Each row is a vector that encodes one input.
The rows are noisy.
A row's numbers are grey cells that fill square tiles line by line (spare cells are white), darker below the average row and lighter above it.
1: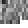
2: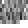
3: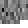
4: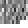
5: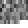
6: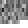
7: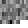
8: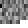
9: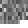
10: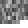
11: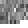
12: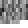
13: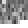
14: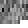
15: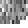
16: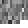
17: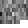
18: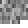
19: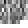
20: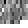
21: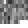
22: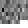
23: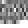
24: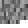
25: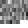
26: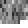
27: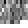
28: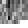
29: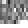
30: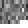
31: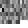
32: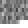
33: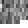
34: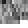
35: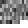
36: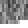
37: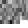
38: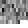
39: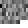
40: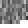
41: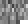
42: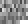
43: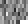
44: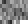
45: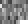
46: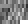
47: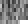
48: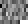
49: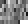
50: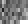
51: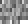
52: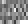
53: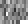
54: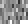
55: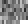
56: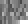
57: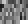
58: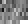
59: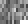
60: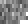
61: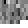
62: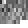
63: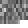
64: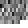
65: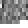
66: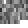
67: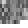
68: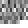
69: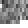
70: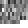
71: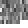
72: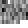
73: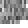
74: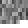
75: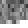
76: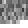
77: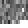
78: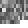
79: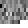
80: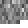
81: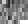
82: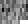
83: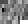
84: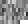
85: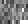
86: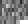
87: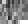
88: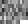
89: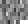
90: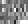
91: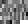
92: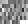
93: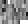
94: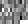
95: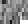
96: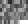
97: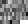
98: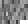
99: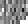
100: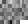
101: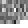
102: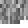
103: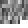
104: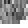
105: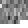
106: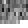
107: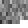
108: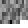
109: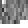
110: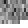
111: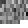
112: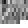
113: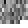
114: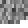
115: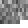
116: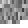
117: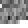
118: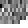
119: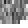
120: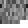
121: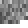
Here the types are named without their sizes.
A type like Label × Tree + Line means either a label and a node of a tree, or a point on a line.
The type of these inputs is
Bool × Bool × Bool × Bool × Circle × Label.
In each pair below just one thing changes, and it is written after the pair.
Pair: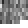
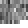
the label
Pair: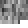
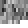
the label
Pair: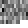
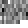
one of the four true/false values
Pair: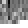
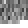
the label
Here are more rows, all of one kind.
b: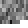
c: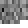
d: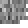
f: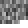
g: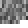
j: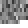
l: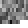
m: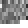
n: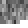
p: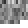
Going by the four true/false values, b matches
l, n and p.
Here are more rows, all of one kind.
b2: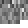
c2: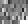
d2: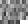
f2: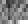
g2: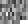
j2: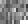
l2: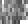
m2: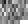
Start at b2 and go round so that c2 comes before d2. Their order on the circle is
b2, m2, l2, g2, c2, f2, j2, d2.
